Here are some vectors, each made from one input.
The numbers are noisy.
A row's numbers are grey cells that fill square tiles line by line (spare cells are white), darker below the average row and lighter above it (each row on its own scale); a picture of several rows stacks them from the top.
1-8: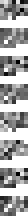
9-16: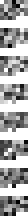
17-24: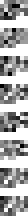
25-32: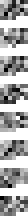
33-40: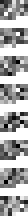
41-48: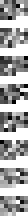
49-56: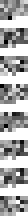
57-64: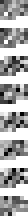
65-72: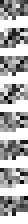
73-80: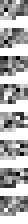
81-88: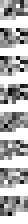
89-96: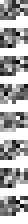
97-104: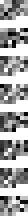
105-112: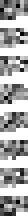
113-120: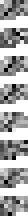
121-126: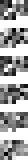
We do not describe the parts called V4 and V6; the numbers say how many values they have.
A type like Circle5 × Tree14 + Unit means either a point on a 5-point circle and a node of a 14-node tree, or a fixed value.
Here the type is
Bool × Label5 × V4 × V6.
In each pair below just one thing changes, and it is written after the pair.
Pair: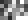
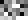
the value of V4
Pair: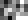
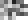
the value of V4
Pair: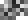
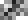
the value of V6
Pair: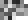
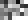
the value of V4
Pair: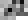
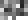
the value of V4
